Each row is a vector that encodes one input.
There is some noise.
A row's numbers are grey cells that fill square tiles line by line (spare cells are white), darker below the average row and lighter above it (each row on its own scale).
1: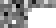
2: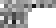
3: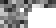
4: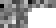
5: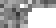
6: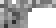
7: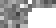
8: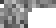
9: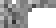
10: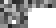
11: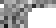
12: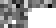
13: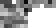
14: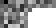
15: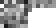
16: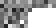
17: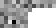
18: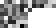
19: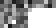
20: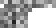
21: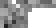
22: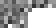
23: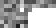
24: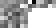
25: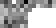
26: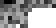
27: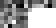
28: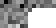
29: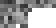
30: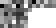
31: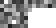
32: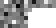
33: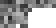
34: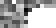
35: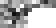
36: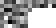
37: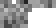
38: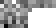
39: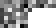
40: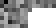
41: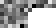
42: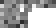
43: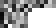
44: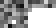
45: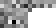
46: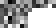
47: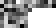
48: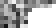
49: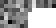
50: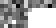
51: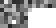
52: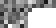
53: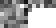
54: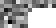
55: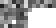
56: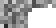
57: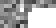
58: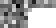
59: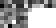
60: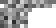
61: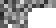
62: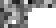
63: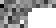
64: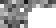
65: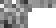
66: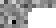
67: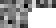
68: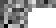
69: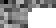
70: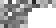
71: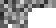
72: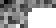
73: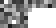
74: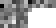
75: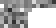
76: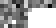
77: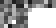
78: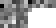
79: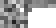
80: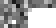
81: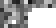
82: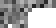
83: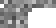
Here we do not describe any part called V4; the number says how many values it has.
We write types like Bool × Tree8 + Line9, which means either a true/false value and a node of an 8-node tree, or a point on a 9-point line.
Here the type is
Label5 × Line5 × List2(V4).
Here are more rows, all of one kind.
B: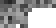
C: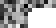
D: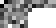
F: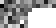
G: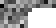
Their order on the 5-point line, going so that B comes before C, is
G, F, D, B, C.
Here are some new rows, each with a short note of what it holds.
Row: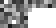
one of 5 labels and a point on a 5-point line, together with the empty list
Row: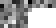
one of 5 labels and a point on a 5-point line, together with the empty list
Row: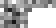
one of 5 labels and a point on a 5-point line, together with a list of two items
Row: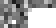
one of 5 labels and a point on a 5-point line, together with the empty list
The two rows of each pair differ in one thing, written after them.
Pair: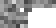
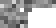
the place on the 5-point line
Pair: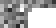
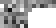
the value of V4 in item 2 of the list
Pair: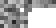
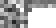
the value of V4 in item 2 of the list
